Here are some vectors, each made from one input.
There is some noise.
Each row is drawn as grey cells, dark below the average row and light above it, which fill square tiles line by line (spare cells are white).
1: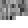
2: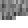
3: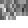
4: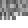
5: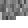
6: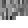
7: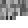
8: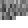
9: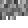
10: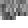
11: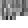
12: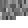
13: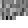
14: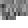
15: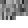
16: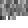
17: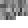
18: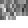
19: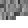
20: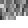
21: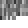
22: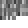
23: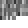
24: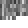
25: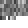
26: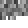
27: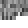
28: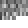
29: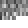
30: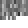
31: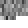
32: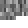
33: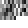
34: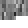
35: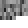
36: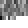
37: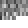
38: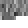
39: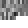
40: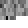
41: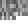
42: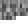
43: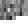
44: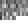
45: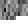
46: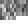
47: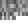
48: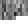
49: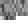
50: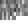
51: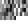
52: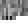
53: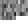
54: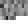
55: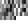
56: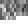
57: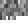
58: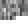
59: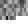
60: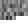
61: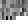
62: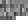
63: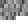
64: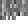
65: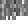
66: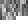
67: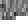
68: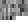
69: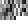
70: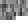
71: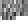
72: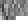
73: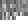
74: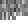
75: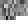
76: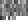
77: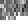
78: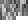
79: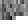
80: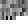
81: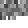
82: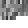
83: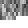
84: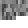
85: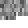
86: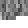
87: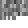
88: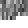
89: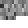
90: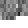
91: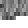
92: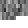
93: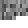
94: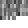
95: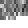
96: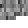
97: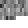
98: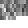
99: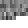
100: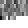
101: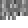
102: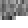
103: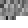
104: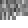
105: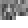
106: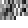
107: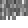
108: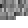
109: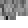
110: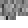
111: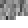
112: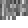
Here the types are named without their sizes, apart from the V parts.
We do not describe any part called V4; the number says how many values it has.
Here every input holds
a list of items, each a label and a value of V4.
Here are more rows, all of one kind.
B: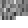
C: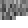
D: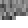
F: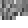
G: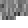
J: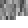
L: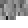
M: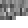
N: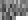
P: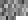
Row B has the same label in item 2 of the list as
F and P.
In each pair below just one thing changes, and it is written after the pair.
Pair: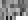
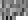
the value of V4 in item 2 of the list
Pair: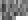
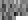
the label in item 2 of the list
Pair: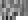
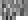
the label in item 1 of the list
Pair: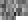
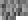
the label in item 2 of the list
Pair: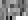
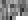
the label in item 1 of the list
